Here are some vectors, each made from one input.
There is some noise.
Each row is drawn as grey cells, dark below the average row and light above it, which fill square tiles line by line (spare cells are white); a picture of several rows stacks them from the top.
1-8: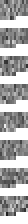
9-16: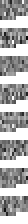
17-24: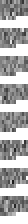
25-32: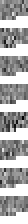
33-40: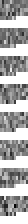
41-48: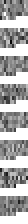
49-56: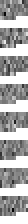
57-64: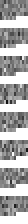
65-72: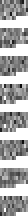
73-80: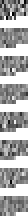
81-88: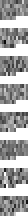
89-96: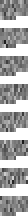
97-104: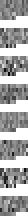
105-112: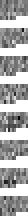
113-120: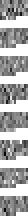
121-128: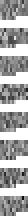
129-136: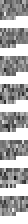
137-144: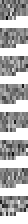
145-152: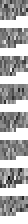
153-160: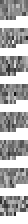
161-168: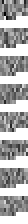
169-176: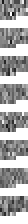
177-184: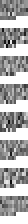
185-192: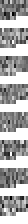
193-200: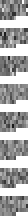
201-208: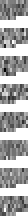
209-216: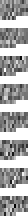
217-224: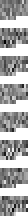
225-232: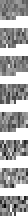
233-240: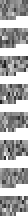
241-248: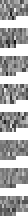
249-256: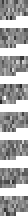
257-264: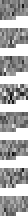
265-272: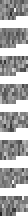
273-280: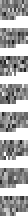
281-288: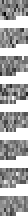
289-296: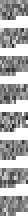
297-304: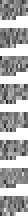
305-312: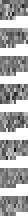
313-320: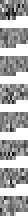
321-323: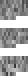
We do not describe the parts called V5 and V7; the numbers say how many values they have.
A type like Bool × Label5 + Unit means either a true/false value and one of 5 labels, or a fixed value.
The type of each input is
((Bool × Bool × Bool + Unit) × Tree8 + Tree10) × V5 × V7.
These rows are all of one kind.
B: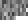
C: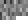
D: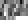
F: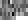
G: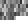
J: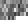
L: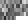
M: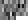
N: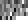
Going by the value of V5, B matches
D, G and J.
